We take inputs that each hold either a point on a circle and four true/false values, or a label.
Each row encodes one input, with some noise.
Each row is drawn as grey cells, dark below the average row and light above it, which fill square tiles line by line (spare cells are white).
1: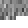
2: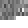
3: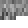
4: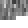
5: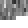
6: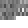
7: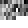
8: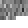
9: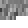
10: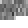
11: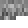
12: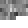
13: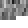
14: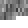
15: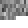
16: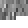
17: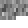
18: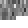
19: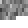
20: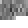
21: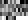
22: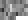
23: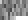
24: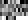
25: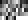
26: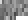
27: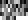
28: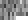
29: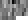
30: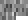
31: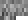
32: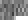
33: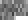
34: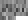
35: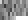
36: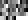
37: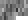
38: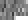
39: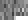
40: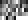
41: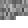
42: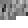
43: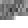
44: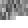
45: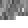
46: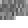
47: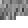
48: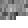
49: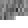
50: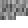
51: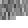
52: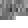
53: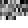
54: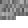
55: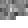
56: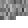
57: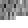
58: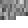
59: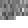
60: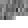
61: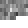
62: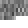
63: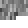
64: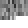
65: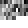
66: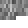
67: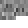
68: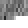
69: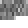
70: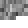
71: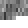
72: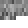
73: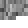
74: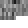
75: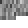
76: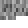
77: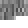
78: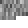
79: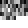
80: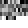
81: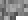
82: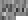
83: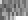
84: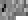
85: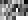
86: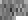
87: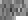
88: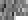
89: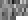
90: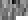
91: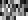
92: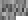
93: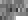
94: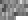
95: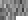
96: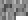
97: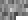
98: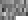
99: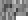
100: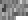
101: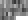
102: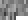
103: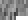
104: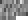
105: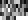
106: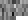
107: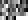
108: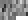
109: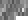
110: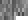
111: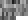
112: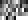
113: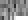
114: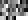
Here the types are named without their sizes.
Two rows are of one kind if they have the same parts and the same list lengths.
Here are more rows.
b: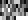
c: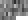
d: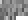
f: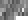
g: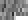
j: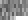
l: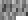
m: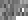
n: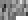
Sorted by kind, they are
b
c, d, f, g, j, l, m, n

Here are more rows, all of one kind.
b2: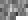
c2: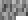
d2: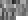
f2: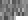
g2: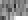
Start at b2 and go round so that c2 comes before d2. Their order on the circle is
b2, c2, g2, f2, d2.
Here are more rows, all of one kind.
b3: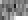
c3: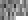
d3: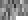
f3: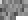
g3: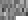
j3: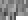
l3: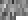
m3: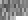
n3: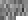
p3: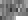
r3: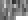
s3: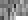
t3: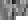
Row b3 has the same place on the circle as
c3, d3, m3 and s3.
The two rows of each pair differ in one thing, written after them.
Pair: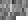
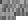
the place on the circle
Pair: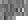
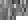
the place on the circle
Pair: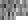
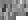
the place on the circle
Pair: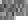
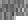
one of the four true/false values
